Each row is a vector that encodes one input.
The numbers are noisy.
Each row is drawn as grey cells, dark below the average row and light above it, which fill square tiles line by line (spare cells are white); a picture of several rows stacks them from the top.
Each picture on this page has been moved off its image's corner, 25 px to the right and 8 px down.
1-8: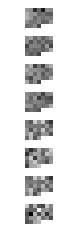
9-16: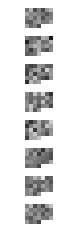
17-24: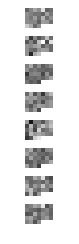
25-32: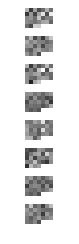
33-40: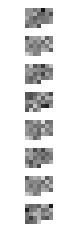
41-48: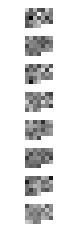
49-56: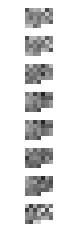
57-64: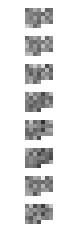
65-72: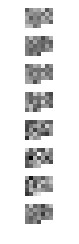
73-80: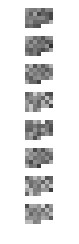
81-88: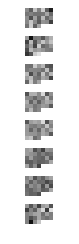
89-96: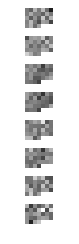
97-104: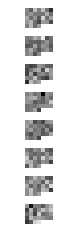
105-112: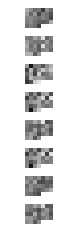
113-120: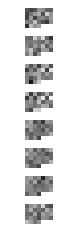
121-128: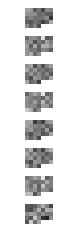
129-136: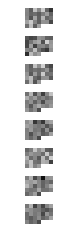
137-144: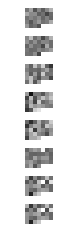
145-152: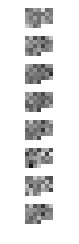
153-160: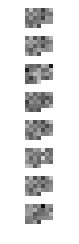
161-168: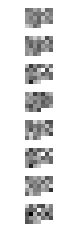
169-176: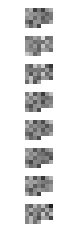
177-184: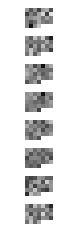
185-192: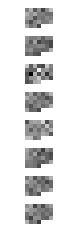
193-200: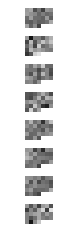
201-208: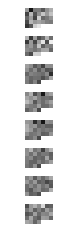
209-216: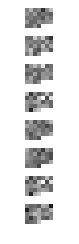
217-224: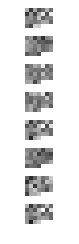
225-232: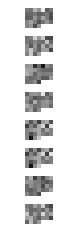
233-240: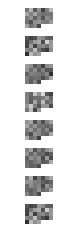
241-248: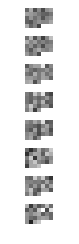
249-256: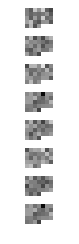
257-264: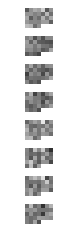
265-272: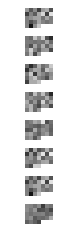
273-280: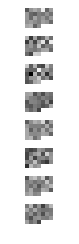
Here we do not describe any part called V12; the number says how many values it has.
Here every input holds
either a point on an 8-point circle, or a fixed value, or a true/false value and two values of V12.
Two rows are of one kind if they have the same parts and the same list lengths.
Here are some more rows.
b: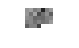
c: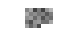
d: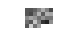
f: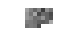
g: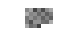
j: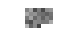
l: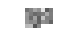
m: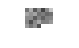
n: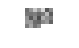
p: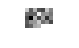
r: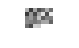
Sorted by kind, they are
b, c, f, g, j, l, m, n
d, r
p

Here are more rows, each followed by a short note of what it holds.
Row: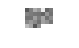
a true/false value and two values of V12
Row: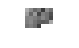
a true/false value and two values of V12
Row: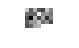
a fixed value
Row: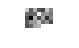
a fixed value
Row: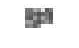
a true/false value and two values of V12
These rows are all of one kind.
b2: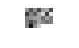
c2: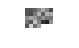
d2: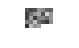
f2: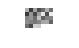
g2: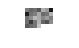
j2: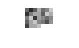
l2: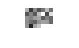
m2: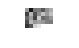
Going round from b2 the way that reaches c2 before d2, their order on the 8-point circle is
b2, g2, c2, d2, j2, m2, f2, l2.
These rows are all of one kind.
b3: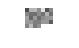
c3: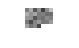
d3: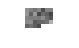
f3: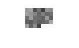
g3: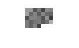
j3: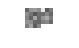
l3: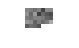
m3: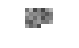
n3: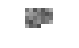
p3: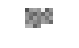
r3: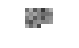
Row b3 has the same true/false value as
j3 and p3.
